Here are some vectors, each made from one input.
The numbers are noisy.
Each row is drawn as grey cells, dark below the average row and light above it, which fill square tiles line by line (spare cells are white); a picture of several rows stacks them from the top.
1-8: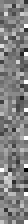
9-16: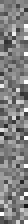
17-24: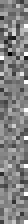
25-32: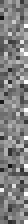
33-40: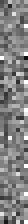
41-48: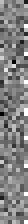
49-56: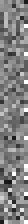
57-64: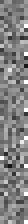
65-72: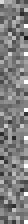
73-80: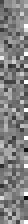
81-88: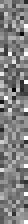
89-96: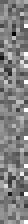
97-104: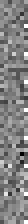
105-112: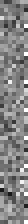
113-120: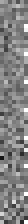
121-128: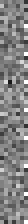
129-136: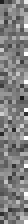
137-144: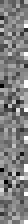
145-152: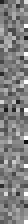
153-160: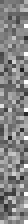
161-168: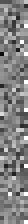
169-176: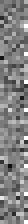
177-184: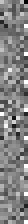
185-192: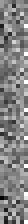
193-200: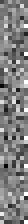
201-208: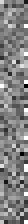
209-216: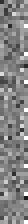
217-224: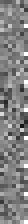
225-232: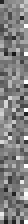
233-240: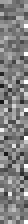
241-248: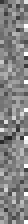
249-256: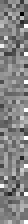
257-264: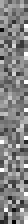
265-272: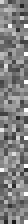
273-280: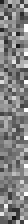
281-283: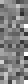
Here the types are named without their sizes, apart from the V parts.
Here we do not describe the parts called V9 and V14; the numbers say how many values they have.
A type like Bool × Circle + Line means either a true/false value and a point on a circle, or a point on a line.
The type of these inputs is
Bool × (Line + V14) × V9.
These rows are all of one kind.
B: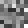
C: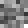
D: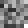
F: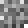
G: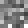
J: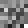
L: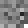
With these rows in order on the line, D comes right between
G and L.
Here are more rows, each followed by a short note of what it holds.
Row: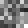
a true/false value, a value of V9 and a value of V14
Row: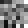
a true/false value, a value of V9 and a value of V14
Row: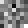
a true/false value, a value of V9 and a value of V14
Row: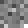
a true/false value, a value of V9 and a value of V14
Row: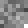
a true/false value, a value of V9 and a value of V14
